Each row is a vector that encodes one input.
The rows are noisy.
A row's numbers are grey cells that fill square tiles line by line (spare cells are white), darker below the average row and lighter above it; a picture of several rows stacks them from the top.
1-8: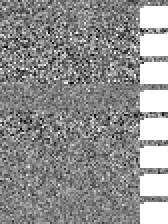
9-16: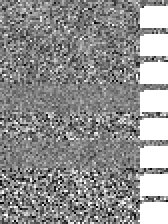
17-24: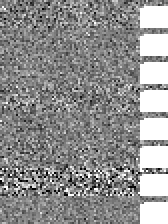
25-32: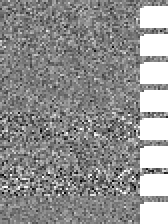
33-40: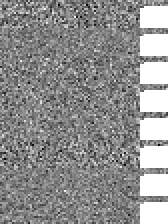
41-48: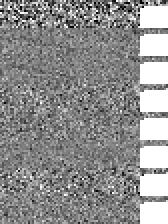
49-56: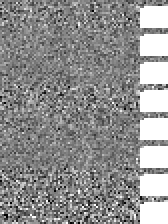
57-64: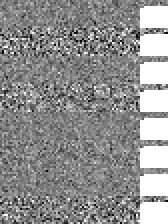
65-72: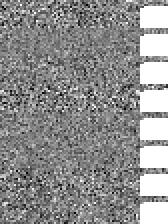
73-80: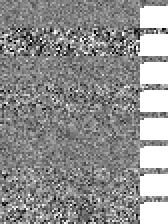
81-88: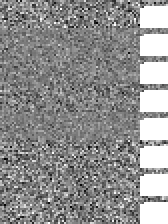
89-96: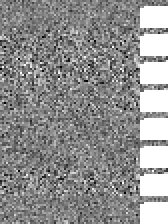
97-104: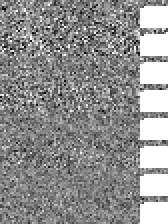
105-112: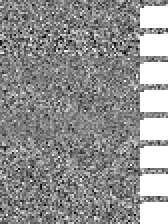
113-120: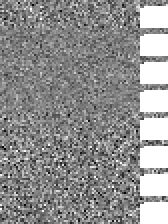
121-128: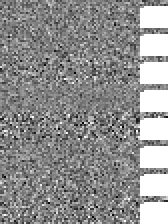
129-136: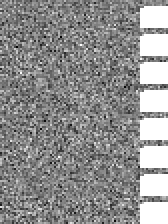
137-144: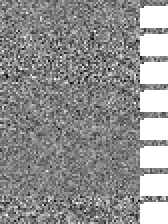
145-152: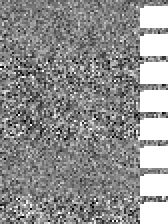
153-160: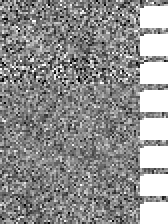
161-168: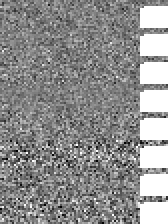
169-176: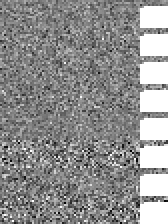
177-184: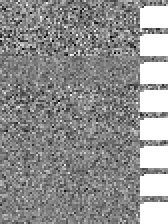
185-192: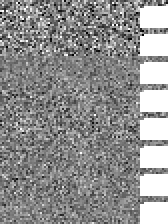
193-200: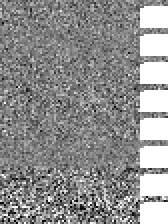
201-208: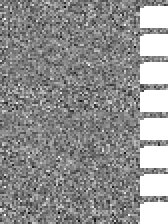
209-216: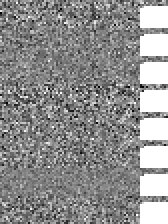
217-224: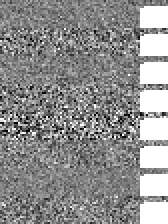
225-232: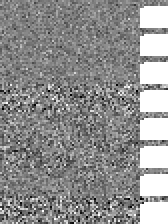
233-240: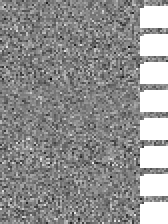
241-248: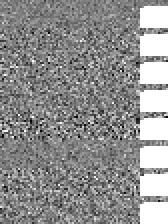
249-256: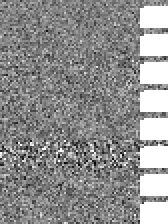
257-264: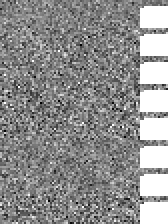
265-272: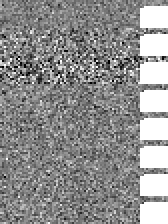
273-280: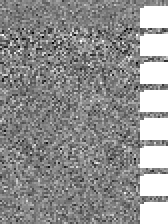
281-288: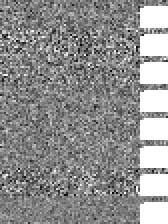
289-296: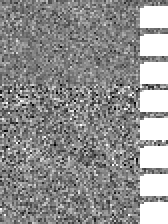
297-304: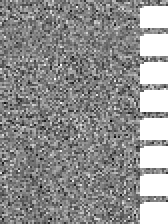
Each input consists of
a node of a 9-node tree and a node of a 15-node tree, together with either a point on an 8-point circle, or a point on a 5-point line.
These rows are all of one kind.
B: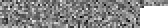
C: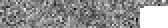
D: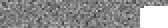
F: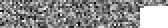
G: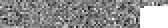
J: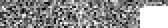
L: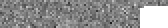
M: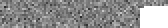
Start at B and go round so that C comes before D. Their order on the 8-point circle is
B, J, L, F, G, C, D, M.
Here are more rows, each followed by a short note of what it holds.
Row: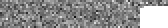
a point on an 8-point circle, a node of a 9-node tree and a node of a 15-node tree
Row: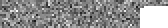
a point on an 8-point circle, a node of a 9-node tree and a node of a 15-node tree
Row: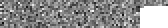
a point on an 8-point circle, a node of a 9-node tree and a node of a 15-node tree
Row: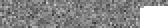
a point on a 5-point line, a node of a 9-node tree and a node of a 15-node tree
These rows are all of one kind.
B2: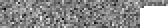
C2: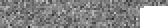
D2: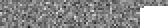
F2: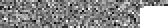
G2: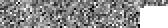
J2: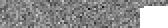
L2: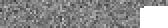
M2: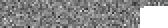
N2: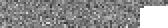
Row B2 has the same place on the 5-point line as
C2, D2 and M2.
